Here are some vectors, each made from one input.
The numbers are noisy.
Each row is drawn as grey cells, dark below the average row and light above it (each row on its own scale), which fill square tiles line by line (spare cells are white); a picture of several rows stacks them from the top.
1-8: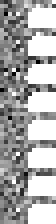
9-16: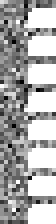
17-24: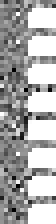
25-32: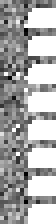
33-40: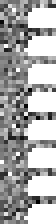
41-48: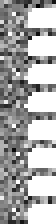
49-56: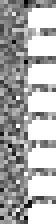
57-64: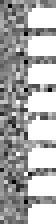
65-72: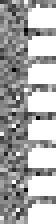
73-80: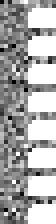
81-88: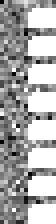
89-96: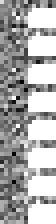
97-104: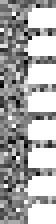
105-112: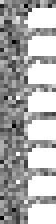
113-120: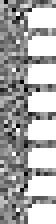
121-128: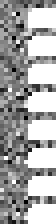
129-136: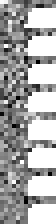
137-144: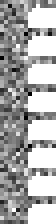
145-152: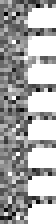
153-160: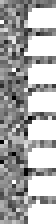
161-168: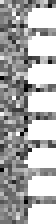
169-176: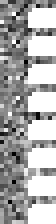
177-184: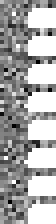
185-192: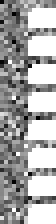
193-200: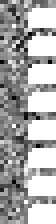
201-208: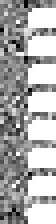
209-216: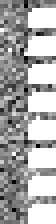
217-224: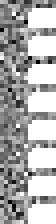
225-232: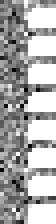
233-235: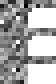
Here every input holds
either a point on a 7-point line and a true/false value, or a point on an 11-point line.
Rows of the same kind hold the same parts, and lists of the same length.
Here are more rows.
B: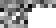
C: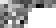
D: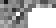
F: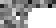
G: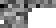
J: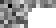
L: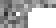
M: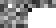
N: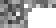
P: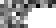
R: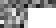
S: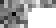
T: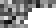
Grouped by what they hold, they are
B, D, J, L, N, S
C, F, G, M, P, R, T

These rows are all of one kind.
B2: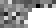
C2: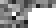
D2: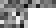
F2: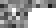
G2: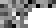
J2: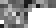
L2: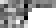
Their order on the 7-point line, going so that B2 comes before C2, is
B2, G2, F2, C2, J2, D2, L2.
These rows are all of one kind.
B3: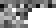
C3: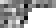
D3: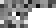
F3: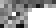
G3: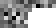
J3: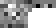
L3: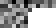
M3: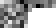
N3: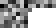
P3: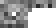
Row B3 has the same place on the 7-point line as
J3 and P3.
